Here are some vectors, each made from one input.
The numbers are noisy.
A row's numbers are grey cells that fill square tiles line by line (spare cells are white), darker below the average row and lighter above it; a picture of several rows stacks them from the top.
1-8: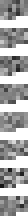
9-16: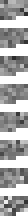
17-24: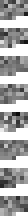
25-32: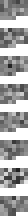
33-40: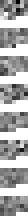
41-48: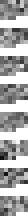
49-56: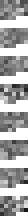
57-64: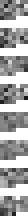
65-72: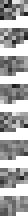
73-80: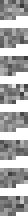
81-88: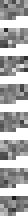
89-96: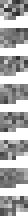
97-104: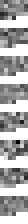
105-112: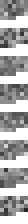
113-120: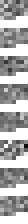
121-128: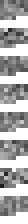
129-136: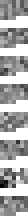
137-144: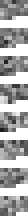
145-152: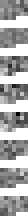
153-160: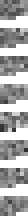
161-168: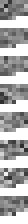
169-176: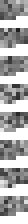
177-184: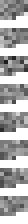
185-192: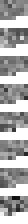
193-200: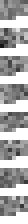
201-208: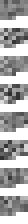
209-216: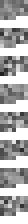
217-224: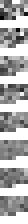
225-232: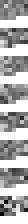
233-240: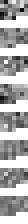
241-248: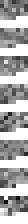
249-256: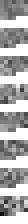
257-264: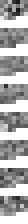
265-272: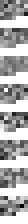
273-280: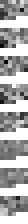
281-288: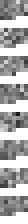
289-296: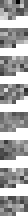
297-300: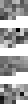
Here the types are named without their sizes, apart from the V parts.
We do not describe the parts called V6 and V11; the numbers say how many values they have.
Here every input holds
a point on a line, together with either a true/false value and a value of V6, or a value of V11.
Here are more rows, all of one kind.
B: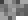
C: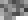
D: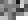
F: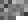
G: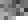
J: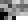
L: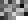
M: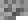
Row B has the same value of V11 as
C and J.
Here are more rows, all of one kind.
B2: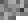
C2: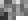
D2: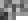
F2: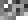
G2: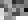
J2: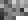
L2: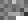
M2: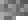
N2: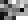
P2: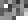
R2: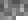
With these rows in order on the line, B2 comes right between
L2 and N2.
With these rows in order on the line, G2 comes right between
D2 and R2.
